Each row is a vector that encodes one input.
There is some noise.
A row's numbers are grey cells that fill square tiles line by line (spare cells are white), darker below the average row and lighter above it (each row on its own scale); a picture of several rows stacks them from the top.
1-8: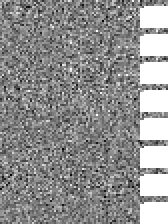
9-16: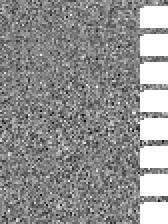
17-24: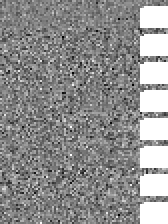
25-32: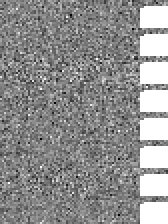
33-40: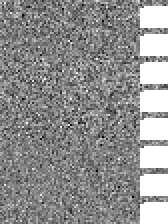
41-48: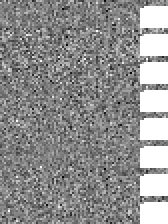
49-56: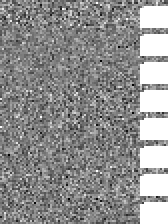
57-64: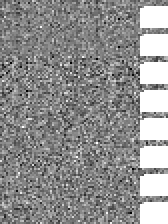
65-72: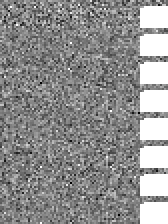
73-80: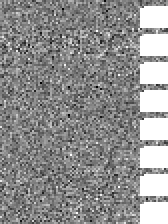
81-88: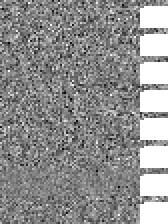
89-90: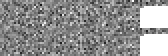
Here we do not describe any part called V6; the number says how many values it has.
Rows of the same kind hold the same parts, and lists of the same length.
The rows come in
2 kinds.
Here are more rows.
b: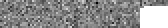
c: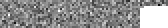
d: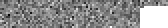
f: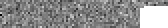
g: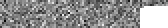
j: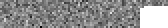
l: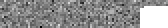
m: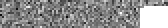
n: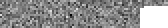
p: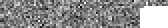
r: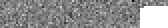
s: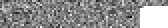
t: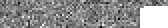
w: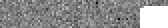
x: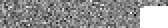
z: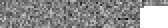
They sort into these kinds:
b, c, f, g, m, s, t, w, x
d, j, l, n, p, r, z

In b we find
a point on a 4-point line and three true/false values.
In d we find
three true/false values and a value of V6.
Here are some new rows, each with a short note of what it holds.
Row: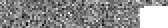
three true/false values and a value of V6
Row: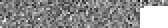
three true/false values and a value of V6
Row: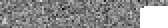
three true/false values and a value of V6
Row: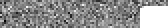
a point on a 4-point line and three true/false values
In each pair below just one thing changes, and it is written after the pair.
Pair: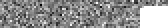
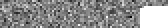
one of the three true/false values
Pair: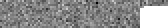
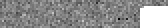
the place on the 4-point line
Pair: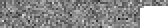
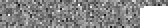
one of the three true/false values
